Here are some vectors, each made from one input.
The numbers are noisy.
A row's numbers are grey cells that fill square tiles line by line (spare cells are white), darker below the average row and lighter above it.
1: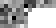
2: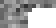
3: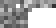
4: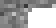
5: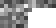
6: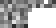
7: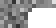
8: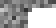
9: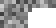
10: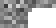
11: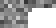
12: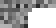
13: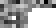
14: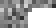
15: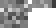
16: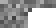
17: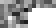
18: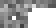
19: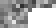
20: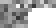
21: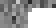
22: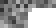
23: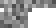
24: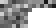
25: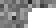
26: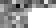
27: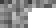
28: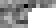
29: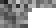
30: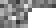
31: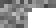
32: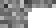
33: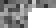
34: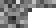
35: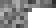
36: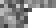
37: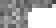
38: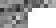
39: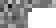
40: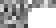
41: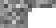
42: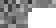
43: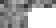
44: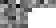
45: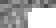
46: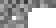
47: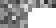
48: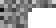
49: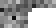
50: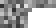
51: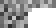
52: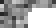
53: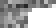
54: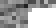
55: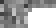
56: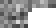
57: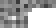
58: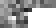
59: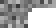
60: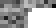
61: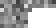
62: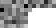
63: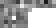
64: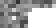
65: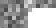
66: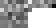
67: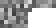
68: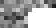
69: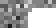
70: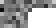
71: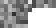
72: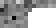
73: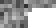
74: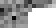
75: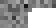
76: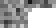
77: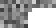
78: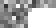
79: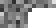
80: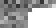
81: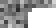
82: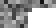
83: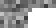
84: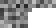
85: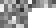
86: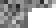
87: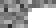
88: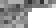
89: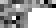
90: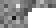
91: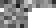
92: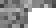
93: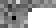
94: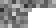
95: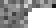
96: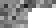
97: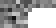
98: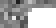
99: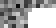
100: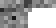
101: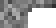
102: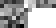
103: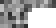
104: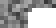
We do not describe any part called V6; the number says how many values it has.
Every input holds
a point on an 8-point line and a value of V6, together with either a fixed value, or four true/false values.
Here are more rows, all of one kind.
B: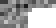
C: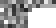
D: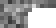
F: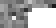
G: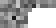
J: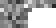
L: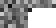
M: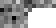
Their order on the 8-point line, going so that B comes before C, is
L, M, G, B, D, F, J, C.
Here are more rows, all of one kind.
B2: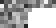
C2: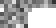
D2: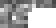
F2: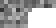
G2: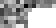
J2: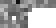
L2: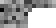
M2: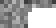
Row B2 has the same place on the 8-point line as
F2 and G2.
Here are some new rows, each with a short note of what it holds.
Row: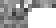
a point on an 8-point line, four true/false values and a value of V6
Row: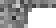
a point on an 8-point line, four true/false values and a value of V6
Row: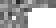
a point on an 8-point line, four true/false values and a value of V6
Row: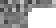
a point on an 8-point line and a value of V6
